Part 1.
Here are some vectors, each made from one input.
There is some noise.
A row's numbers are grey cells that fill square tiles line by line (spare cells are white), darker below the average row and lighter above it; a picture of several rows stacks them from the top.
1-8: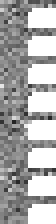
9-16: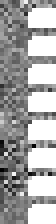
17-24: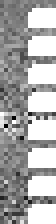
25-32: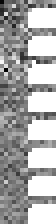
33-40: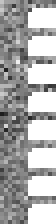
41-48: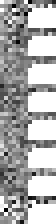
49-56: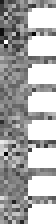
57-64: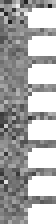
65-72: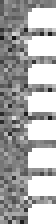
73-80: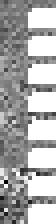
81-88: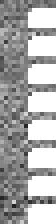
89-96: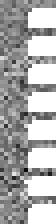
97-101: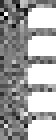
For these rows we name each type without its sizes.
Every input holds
a point on a circle, a point on a line and a true/false value.
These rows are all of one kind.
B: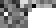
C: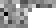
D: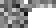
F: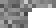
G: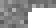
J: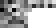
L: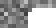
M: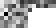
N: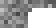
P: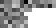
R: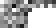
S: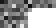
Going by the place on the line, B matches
C and J.
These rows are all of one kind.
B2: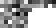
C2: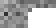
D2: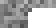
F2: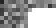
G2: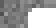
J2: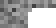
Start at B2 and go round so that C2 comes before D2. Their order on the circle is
B2, C2, F2, G2, D2, J2.
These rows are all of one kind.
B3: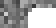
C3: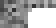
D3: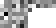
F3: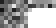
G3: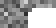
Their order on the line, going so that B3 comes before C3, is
F3, B3, C3, D3, G3.
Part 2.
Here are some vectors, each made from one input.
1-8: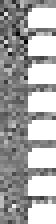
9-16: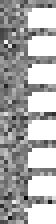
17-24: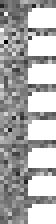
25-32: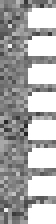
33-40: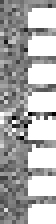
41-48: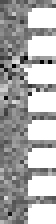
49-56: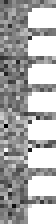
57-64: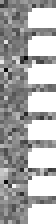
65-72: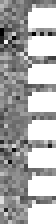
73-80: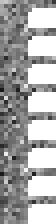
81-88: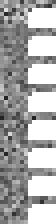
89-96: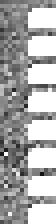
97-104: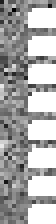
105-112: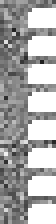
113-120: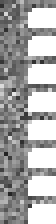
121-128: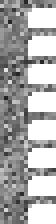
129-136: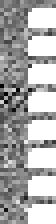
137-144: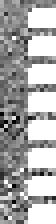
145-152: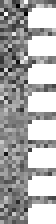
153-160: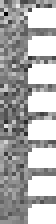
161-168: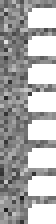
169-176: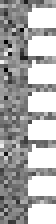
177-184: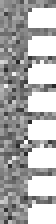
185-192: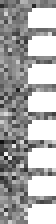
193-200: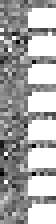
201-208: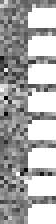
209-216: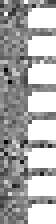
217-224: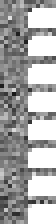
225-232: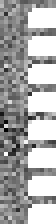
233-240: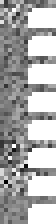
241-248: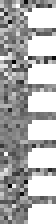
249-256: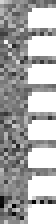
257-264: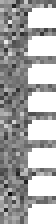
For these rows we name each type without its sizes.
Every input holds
a point on a circle and a true/false value, together with either a point on a circle, or a fixed value.
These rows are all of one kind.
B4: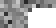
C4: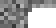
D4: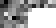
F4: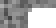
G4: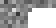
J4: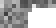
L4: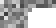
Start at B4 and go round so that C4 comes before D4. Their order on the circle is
B4, G4, C4, J4, F4, L4, D4.
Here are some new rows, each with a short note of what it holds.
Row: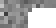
a point on each of two circles and a true/false value
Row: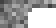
a point on each of two circles and a true/false value
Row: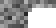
a point on each of two circles and a true/false value
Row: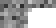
a point on each of two circles and a true/false value
